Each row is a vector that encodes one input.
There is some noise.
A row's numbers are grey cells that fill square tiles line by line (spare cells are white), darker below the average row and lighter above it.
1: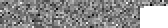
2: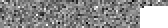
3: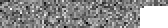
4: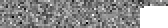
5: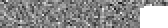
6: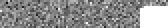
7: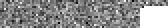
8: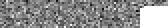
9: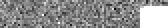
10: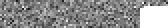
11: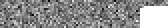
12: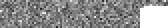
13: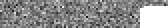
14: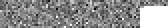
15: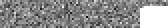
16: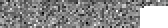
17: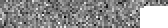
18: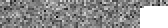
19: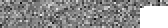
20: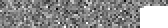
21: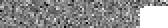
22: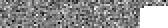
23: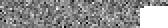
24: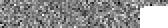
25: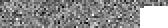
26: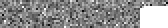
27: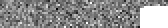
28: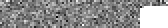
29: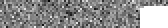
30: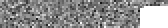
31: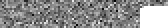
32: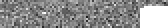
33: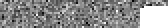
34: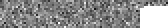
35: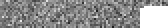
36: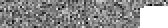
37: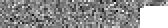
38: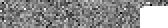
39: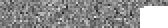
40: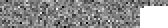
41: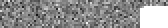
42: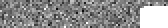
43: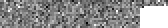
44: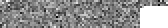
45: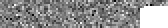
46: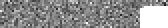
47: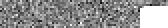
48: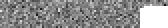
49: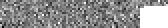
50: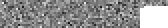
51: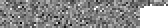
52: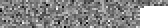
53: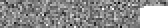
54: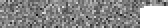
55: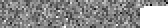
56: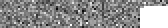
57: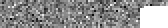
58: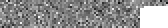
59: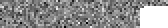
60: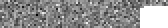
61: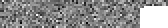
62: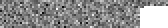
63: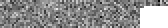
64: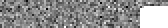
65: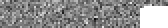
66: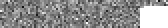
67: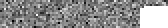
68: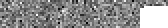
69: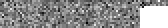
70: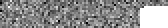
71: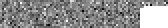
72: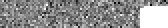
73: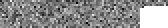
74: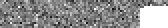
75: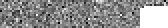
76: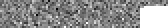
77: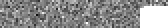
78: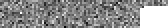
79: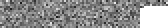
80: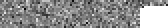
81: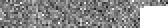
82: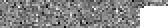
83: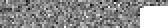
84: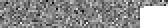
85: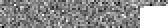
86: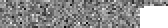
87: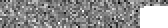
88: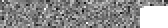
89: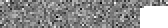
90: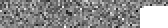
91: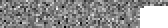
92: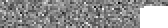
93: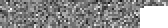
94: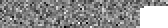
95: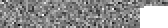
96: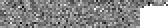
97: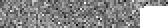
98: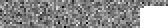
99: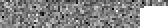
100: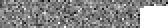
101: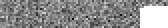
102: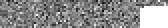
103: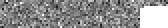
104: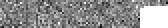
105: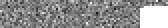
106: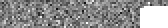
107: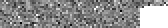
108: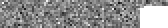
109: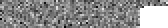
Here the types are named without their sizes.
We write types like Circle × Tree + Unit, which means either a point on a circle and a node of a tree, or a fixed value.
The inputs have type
(Circle + Unit) × (Line + Tree).
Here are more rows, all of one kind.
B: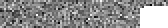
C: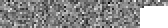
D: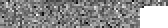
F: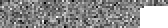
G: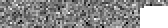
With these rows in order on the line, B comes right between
F and G.
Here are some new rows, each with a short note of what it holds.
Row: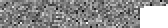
a point on a circle and a node of a tree
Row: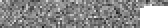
a node of a tree
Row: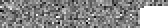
a point on a circle and a point on a line
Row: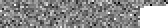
a point on a circle and a node of a tree
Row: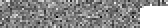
a node of a tree
